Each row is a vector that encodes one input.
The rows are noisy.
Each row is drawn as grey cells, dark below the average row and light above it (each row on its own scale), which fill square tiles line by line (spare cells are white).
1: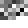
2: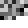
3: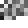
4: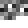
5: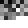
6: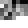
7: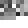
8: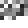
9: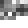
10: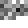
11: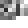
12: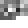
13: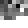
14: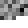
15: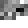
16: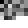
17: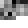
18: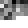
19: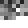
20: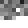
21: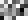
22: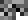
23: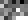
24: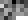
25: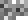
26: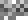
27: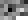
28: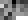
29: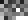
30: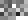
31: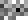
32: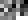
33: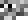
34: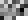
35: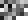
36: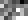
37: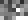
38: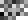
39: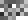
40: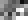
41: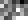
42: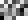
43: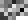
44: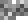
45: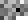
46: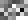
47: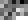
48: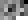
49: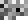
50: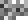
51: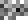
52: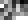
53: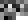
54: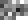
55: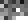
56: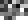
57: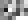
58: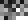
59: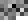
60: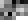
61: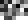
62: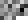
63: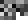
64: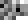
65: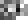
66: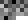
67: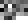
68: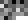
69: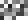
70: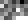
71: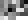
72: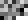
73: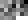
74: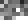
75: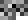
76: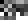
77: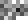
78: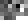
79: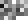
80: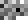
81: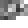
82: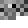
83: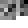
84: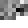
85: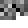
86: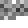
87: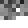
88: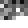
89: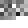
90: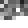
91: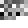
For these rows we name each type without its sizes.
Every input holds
three true/false values.
